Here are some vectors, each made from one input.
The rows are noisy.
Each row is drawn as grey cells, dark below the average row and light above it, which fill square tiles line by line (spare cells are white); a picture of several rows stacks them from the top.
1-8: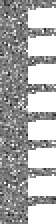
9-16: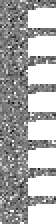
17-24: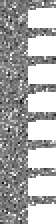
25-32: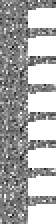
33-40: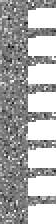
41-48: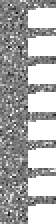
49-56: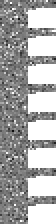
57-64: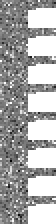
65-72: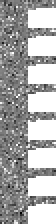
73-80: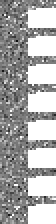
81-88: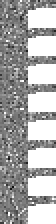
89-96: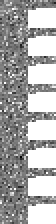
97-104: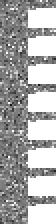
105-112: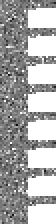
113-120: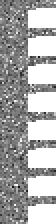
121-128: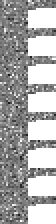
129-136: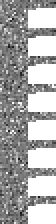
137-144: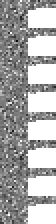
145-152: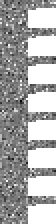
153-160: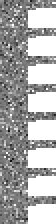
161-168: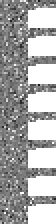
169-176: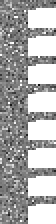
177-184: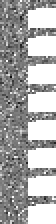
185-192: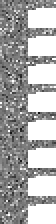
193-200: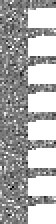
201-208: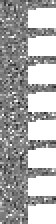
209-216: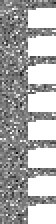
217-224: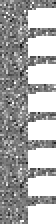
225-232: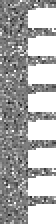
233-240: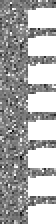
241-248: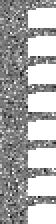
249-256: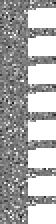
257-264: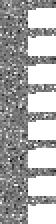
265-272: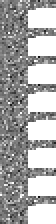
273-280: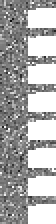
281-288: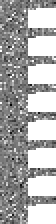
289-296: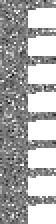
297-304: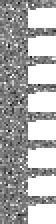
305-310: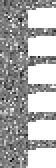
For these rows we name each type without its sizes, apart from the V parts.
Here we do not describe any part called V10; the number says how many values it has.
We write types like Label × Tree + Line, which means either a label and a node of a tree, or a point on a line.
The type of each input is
(Circle + Tree) × List(V10).
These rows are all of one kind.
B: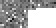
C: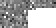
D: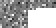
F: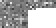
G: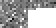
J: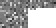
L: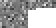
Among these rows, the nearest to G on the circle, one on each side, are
B and D.
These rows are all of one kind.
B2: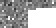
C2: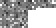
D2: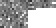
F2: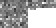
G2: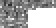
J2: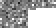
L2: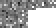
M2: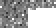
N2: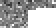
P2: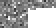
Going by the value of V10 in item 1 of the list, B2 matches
F2 and G2.
